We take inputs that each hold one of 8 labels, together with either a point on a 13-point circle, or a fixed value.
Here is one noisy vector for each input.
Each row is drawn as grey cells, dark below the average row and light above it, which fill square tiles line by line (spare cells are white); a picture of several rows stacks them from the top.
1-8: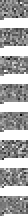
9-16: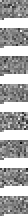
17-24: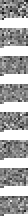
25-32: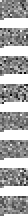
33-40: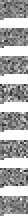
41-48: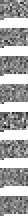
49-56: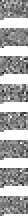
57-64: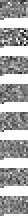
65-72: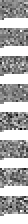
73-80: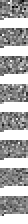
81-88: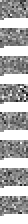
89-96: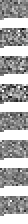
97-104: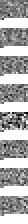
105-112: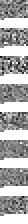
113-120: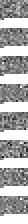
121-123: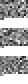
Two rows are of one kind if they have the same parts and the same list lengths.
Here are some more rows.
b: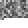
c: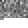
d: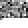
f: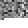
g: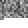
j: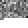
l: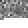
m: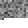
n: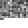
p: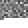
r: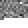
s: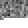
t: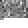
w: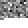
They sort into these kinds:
b, f, m, n, s, w
c, d, g, j, l, p, r, t

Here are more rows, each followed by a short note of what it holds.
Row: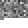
one of 8 labels
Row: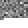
one of 8 labels
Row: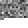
a point on a 13-point circle and one of 8 labels
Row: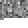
a point on a 13-point circle and one of 8 labels
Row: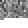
one of 8 labels
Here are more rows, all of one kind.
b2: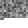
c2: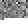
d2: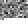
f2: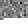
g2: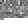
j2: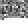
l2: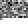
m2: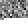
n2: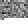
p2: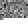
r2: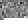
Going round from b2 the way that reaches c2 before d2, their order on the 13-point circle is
b2, p2, l2, f2, r2, g2, m2, j2, n2, c2, d2.
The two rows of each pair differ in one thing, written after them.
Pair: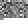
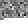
the place on the 13-point circle
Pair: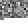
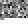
the place on the 13-point circle
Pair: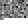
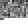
the label
